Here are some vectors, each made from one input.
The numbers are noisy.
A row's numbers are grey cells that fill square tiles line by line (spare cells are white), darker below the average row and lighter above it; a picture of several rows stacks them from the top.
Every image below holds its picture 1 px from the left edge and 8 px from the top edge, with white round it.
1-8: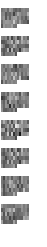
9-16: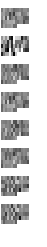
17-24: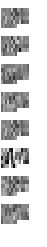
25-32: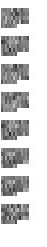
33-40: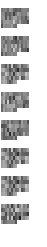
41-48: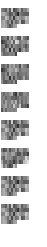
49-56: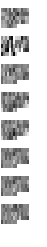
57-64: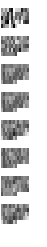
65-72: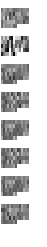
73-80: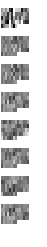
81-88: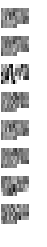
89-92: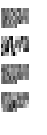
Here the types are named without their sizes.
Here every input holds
a list of points on a line.
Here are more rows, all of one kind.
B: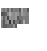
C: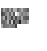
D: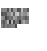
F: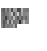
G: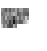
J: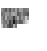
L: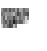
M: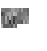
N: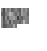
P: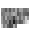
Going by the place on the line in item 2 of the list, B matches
D, G, J and P.
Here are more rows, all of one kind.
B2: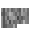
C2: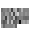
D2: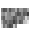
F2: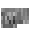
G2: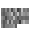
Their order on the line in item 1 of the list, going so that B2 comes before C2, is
D2, F2, B2, G2, C2.
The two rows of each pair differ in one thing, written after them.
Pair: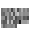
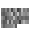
the place on the line in item 1 of the list
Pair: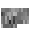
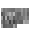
the place on the line in item 2 of the list
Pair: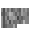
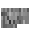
the place on the line in item 2 of the list
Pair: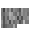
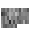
the place on the line in item 2 of the list
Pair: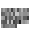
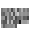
the place on the line in item 2 of the list
